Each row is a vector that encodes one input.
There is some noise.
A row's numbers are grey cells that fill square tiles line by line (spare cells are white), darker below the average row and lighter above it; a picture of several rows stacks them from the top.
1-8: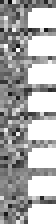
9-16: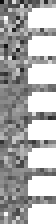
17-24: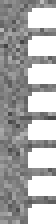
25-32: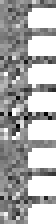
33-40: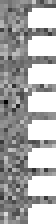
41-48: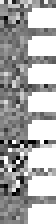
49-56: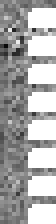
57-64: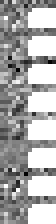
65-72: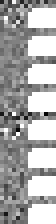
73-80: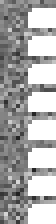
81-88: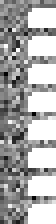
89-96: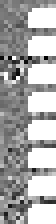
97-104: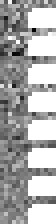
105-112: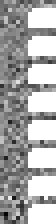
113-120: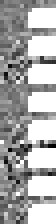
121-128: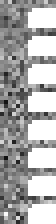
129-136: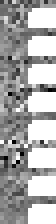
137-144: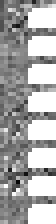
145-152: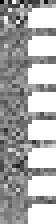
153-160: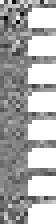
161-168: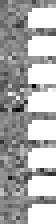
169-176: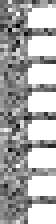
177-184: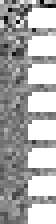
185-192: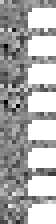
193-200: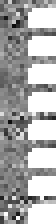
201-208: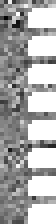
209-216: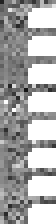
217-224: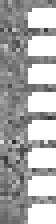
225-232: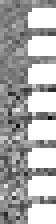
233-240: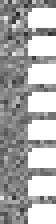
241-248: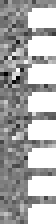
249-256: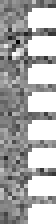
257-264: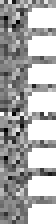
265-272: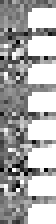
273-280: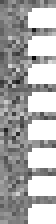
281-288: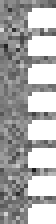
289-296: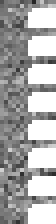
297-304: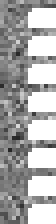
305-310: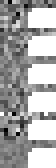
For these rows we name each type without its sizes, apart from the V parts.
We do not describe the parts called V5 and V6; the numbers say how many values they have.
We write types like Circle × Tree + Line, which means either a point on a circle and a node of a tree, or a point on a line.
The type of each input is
(Label × Line + V5) × V6.
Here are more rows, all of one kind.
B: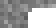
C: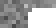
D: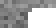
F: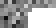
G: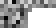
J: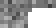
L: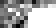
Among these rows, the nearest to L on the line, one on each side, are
D and J.
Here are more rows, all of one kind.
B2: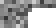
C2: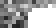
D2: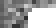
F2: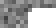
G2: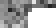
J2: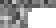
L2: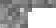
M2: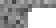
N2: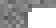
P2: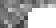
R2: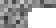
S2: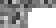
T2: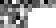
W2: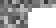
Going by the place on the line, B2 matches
L2, S2, T2 and W2.
